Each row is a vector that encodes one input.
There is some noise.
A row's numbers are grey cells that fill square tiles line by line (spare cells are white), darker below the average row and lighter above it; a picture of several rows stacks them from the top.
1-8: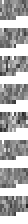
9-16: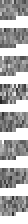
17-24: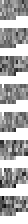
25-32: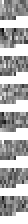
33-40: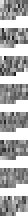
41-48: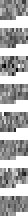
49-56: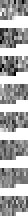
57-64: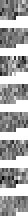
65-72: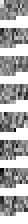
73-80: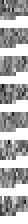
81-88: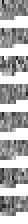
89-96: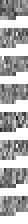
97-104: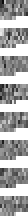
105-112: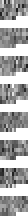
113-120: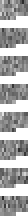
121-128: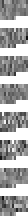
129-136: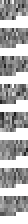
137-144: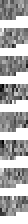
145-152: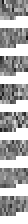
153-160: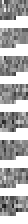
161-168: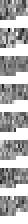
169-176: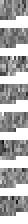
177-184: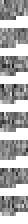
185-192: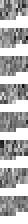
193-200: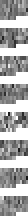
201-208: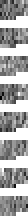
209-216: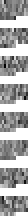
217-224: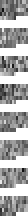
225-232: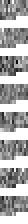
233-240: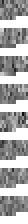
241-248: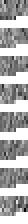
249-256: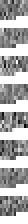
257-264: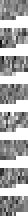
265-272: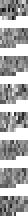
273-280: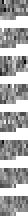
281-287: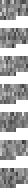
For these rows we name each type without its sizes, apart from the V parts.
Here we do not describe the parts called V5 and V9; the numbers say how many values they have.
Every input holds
a point on a line and a value of V9, together with either a node of a tree, or a value of V5.
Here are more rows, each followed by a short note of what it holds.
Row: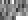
a point on a line, a node of a tree and a value of V9
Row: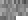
a point on a line, a node of a tree and a value of V9
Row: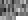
a point on a line, a node of a tree and a value of V9
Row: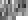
a point on a line, a node of a tree and a value of V9
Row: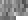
a point on a line, a node of a tree and a value of V9
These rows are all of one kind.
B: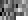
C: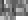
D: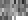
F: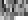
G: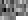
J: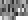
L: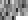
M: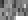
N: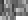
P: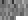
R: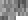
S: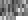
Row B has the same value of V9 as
C, N, R and S.
